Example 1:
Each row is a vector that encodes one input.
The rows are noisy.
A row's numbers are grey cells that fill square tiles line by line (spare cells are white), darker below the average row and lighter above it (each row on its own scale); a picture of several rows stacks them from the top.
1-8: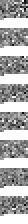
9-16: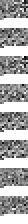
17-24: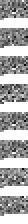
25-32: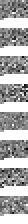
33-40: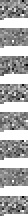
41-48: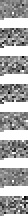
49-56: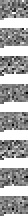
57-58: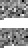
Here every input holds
either a fixed value, or three true/false values.
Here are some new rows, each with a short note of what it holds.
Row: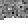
three true/false values
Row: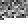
a fixed value
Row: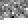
three true/false values
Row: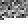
a fixed value
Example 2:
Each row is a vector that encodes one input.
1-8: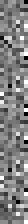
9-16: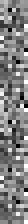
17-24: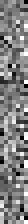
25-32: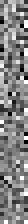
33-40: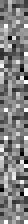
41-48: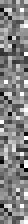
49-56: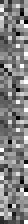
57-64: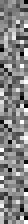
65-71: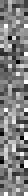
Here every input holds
a point on an 8-point line.
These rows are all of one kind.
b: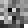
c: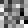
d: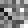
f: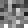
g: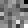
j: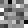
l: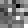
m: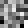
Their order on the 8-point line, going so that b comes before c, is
d, l, f, g, m, b, j, c.
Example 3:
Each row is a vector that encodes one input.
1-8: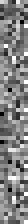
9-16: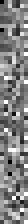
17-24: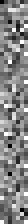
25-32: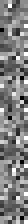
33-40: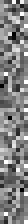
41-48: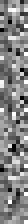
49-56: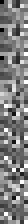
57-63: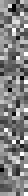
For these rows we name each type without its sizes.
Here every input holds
a point on a circle.
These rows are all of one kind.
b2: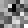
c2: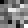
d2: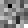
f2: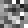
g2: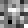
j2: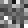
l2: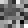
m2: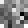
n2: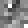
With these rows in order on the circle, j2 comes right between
d2 and l2.
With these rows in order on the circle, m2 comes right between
g2 and l2.
